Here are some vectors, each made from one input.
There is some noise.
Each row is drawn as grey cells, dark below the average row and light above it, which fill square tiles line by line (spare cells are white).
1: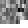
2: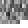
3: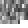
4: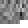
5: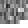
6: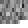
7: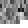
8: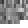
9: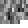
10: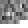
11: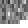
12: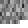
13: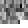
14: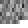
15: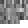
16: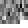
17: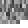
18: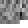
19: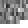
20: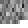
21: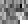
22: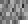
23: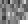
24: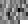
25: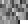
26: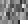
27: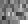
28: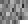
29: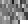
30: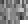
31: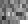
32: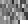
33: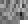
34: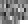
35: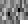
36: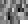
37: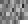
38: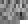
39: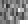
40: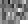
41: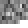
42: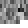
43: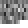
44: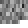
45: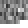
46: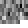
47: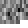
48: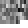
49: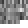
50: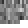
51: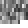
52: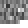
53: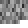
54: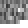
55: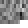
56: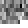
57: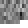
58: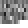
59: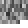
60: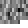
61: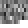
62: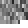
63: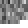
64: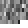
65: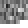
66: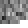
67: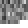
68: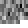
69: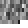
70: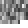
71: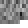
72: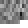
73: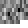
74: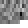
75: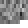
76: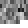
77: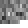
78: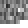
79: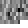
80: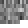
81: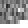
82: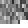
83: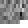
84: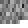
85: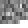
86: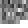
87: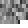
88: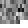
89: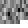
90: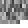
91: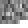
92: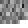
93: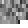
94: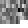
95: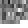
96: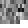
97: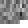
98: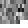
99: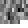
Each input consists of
either a point on a 9-point line, or a node of a 13-node tree.
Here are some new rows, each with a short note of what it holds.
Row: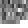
a point on a 9-point line
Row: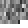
a node of a 13-node tree
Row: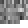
a point on a 9-point line
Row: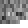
a point on a 9-point line
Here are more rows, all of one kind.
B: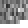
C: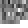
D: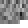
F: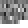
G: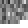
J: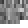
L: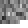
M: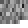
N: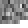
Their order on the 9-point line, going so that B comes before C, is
F, B, J, D, M, N, L, G, C.
